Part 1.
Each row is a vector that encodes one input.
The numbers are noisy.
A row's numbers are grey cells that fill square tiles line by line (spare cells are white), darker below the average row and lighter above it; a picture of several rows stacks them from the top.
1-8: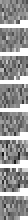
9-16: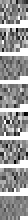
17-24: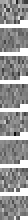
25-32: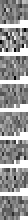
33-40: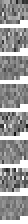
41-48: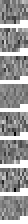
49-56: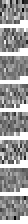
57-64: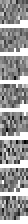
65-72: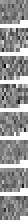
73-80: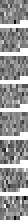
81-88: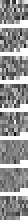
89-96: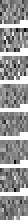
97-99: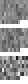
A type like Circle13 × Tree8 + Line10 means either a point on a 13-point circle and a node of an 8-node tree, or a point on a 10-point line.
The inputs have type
Label6 × Tree10 + Label7.
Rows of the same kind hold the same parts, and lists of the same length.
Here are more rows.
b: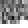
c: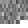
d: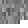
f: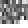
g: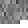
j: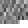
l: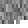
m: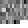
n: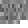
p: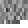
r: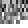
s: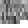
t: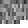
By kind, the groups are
b, f, j, l, r
c, d, g, m, n, p, s, t

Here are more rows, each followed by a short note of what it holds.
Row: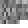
one of 7 labels
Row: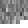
one of 7 labels
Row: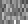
one of 7 labels
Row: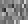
one of 7 labels
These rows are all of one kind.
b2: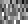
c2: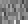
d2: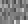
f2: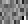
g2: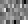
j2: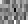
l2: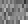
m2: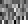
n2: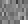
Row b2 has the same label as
d2, g2 and l2.
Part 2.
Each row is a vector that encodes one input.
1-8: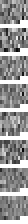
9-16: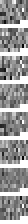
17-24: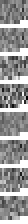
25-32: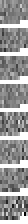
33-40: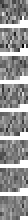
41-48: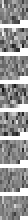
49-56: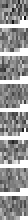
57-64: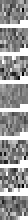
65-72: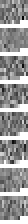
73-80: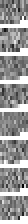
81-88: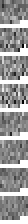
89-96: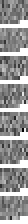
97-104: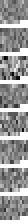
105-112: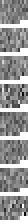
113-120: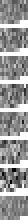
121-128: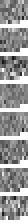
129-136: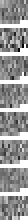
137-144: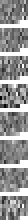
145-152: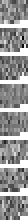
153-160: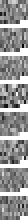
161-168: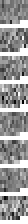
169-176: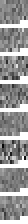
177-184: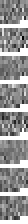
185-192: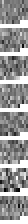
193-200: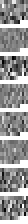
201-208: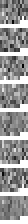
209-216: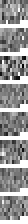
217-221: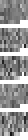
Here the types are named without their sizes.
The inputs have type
List(Line).
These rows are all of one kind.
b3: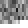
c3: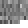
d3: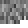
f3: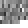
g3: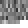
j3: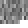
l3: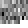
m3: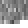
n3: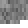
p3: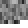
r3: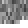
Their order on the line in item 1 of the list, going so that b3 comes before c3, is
m3, r3, l3, n3, j3, f3, b3, c3, p3, g3, d3.
